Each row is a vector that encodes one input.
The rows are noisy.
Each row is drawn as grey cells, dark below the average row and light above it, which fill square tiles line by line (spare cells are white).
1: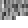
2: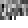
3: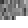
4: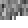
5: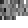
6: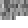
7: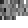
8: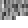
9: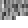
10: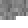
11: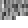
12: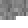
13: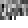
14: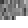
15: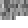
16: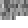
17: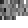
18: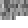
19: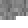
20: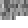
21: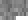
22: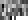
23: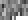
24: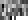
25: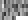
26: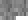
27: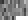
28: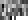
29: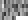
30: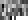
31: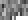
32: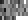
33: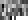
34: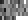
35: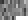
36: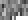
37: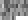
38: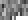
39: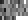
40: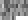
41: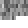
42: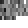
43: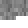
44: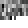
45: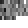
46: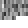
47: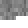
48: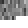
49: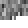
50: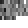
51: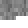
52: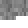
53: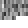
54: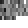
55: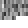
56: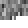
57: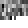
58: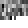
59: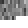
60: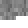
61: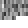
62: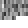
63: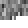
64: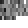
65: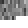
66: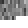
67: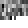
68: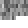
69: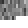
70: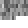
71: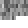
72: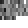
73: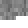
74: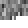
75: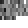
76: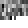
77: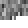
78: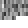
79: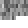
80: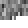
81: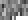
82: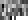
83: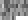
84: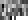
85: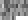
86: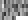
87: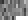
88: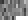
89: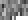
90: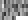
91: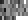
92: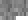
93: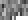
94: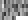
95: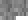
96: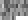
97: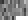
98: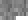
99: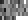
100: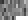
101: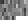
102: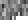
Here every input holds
a node of a 7-node tree.
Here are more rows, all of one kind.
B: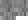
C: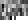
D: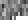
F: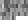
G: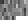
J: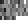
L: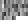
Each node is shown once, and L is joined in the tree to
F.
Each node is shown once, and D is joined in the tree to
B and C.
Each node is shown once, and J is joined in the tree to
G.
